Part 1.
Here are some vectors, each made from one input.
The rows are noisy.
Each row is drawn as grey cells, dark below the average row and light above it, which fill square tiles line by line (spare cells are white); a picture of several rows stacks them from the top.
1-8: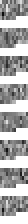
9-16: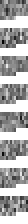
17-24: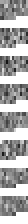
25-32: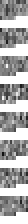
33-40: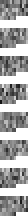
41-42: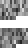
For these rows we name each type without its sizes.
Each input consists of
a point on a circle.
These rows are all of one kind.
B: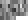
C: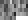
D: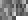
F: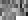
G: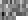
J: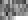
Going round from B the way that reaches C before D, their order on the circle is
B, J, C, F, D, G.
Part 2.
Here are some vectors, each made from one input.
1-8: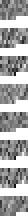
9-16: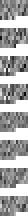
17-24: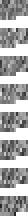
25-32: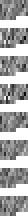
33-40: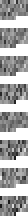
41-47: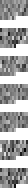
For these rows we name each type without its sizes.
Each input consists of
a point on a line.
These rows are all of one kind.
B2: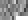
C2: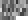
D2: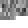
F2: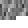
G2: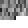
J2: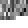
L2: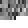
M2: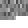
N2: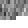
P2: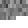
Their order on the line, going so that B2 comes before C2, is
L2, G2, N2, F2, P2, M2, B2, D2, C2, J2.
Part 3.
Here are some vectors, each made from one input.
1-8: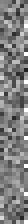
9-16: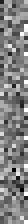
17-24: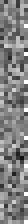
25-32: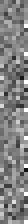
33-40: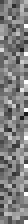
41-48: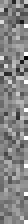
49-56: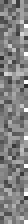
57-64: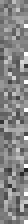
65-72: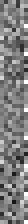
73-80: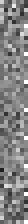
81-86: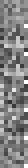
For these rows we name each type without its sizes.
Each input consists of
a point on a line.
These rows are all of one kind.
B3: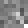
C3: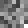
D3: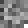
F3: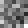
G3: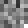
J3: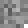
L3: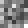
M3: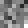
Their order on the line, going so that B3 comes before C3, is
F3, L3, M3, B3, J3, D3, C3, G3.
